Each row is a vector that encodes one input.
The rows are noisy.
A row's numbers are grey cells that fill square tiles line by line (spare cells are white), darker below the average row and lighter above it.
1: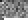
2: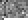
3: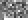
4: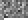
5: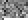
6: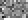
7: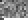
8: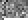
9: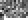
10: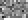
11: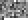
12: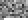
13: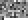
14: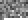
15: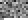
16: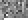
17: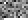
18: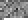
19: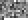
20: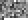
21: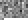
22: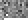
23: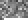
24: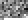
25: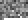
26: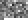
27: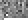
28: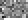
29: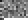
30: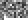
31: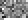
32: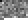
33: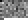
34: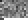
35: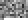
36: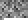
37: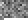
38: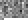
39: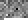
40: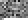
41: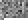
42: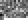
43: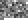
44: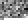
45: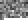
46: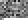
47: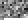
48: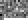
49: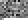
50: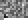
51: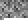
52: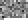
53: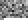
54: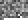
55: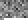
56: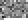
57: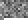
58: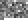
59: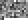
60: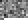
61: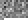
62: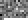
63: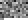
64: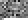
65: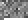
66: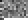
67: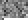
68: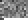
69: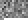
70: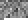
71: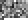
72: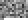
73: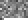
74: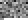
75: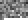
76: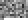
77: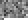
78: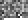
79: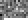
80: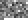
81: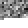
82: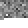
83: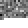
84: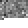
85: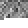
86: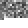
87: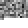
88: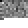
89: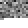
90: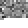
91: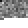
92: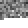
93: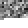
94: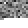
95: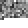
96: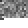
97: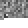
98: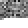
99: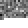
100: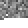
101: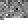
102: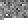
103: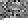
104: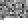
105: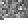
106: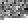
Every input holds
either three true/false values, or a list of up to two points on a 5-point line.
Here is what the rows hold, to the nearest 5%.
About 50% of them hold three true/false values. The rest are lists of up to two points on a 5-point line: about 5% of all rows are empty, 15% hold one and 25% two.
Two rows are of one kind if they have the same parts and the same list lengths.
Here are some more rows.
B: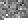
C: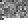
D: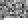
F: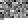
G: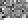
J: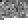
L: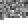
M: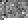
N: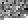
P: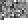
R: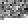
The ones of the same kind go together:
B
C, J, M
D, F, G, L, P
N, R

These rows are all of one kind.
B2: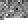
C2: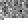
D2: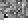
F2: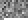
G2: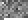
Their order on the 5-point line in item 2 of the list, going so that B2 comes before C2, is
G2, D2, B2, F2, C2.
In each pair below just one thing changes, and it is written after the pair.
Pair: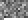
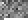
the place on the 5-point line in item 1 of the list
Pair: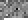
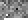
the place on the 5-point line in item 2 of the list
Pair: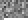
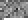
the place on the 5-point line in item 1 of the list
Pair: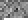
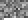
the place on the 5-point line in item 1 of the list
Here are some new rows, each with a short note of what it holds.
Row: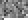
a list of one item
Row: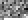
the empty list
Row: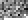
the empty list
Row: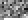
the empty list
